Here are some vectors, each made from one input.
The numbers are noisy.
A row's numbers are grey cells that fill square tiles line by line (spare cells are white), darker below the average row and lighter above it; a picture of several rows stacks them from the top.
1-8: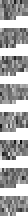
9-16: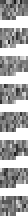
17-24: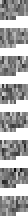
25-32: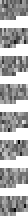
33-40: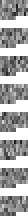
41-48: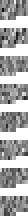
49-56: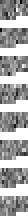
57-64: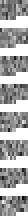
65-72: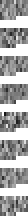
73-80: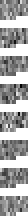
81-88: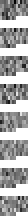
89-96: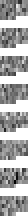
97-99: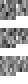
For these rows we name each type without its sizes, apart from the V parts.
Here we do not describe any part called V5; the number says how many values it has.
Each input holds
a node of a tree, together with either a point on a line, or a value of V5.
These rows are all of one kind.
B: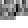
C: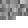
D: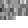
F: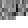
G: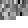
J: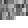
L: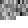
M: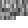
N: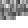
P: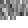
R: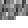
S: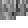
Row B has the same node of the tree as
J and R.
